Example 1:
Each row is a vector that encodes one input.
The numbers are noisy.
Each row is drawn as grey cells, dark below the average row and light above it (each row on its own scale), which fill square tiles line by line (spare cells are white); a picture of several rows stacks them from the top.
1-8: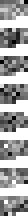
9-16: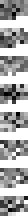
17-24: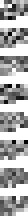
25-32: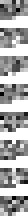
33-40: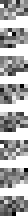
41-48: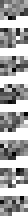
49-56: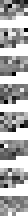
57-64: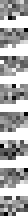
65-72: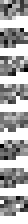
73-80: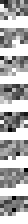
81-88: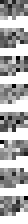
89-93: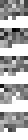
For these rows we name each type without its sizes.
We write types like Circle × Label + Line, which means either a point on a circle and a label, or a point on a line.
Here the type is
Label × Label.
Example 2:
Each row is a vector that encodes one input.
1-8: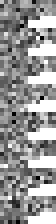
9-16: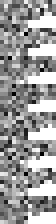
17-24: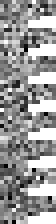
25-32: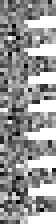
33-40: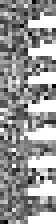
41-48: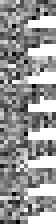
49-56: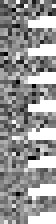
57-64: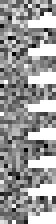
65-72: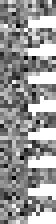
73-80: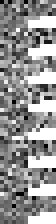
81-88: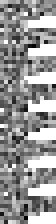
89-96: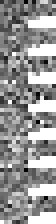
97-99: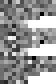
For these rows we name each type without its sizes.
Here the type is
Bool × Line × Line.
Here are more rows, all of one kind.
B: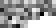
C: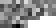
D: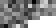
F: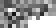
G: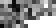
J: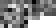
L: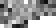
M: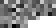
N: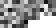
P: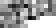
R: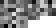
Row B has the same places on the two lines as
C, J, M and N.
